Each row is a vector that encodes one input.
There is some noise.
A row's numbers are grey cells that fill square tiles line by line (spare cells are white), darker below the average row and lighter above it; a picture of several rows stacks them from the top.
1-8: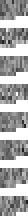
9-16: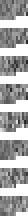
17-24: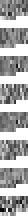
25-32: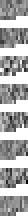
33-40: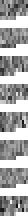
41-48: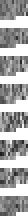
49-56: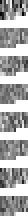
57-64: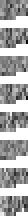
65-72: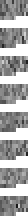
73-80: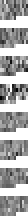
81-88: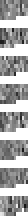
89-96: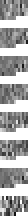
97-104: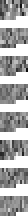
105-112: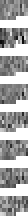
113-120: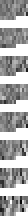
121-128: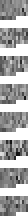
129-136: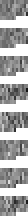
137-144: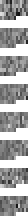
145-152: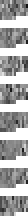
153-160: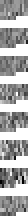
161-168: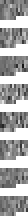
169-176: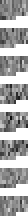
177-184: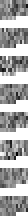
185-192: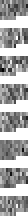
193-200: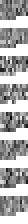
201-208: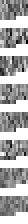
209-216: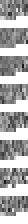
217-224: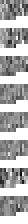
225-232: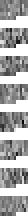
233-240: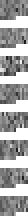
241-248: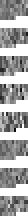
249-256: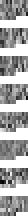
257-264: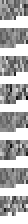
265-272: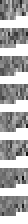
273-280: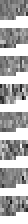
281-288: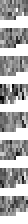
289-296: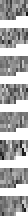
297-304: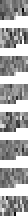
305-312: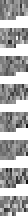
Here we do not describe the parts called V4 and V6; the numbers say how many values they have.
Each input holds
either a true/false value, a value of V4 and a value of V6, or a list of up to two points on an 8-point line.
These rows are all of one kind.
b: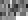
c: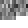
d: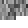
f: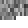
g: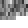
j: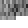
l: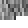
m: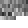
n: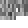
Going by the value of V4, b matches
j, l and m.
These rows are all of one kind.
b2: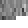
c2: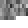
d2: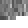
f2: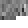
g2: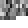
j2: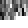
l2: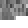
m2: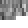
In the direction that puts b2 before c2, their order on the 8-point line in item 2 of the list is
j2, f2, b2, m2, l2, c2, d2, g2.
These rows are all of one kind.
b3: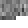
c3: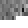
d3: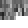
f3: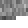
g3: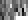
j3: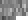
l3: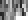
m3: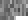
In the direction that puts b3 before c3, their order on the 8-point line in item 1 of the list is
l3, j3, f3, b3, g3, d3, c3, m3.
